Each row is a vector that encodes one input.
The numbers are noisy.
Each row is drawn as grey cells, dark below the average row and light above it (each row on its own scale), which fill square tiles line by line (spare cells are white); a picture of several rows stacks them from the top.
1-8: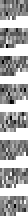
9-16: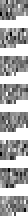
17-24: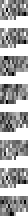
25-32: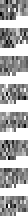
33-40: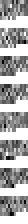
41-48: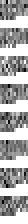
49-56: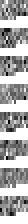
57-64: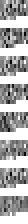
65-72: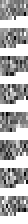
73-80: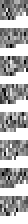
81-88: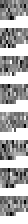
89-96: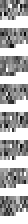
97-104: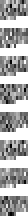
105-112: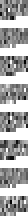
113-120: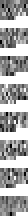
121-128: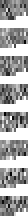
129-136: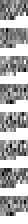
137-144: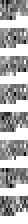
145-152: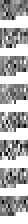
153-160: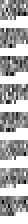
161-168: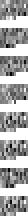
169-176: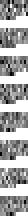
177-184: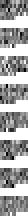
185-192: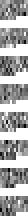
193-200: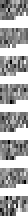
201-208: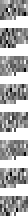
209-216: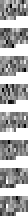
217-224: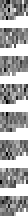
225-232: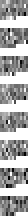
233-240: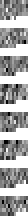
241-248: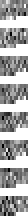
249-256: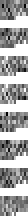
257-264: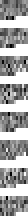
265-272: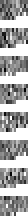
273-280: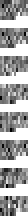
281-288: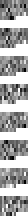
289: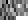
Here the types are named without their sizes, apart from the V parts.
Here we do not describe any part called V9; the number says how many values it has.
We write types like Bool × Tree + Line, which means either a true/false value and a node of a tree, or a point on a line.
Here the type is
(Bool × Label + Unit) × V9.
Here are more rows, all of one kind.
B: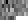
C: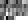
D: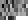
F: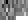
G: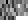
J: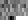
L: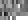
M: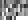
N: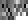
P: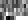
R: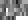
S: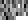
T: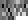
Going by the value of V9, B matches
D, F, G and J.
